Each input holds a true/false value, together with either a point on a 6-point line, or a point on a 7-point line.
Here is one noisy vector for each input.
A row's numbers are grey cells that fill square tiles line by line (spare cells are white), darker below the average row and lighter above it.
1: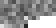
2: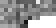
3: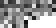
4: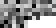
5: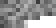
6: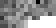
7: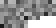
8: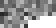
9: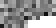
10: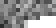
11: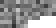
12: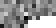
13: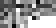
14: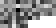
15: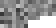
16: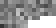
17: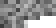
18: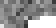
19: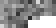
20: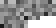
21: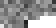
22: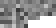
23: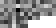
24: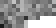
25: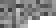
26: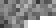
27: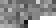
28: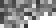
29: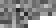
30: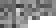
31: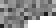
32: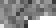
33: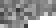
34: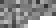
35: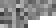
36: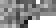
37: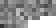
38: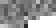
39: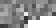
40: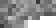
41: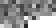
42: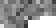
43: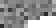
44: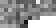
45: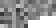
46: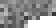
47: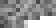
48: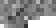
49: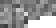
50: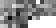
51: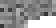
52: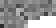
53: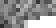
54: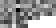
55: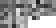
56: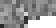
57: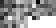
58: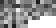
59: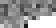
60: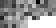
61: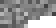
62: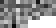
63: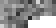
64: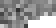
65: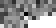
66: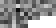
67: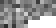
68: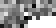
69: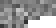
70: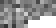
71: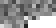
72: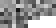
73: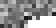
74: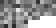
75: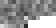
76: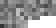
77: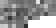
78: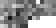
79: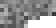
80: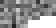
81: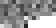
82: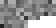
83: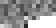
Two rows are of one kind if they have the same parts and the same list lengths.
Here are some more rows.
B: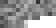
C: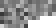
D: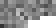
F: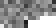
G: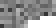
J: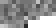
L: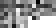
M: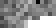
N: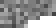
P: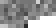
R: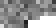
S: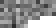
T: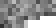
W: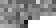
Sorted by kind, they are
B, C, M, T
D, F, G, J, L, N, P, R, S, W

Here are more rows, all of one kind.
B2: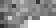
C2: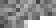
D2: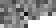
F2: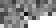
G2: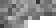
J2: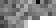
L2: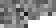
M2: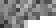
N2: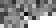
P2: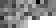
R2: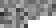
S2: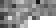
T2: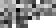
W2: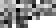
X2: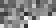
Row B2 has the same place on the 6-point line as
R2, S2, T2 and W2.
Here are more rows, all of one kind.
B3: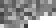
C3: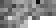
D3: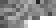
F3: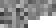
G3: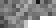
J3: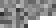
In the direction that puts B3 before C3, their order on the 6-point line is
B3, F3, J3, C3, D3, G3.
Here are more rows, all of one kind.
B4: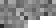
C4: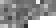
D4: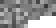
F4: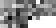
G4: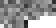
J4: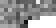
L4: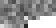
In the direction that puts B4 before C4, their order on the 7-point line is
B4, C4, L4, F4, D4, G4, J4.
